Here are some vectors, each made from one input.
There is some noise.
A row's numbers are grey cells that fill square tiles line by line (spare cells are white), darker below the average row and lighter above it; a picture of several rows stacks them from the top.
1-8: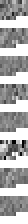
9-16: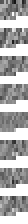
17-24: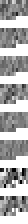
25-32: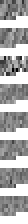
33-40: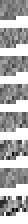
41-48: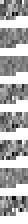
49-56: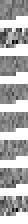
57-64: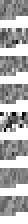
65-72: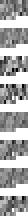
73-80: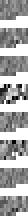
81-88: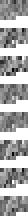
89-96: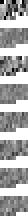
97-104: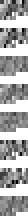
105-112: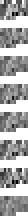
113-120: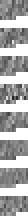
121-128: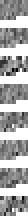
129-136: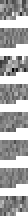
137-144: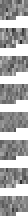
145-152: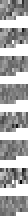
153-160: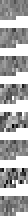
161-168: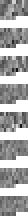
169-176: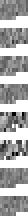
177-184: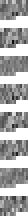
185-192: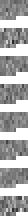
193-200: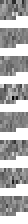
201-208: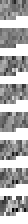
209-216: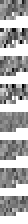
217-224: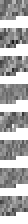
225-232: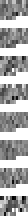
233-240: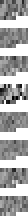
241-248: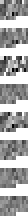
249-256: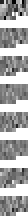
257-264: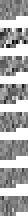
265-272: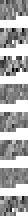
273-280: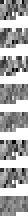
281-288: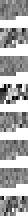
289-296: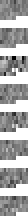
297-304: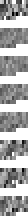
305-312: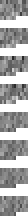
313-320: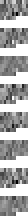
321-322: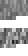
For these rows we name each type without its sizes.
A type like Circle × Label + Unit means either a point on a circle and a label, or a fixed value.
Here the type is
(Bool × Circle + Unit) × Line.
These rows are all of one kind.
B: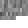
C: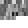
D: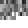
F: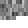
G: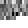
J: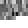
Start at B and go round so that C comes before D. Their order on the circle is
B, G, J, C, D, F.
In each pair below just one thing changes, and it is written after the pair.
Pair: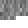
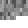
the place on the circle
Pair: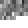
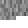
the place on the line
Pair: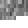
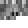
the place on the circle
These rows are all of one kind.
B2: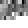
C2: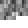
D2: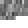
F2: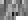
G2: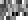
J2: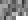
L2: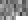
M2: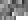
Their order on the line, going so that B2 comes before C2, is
M2, B2, J2, C2, G2, L2, F2, D2.
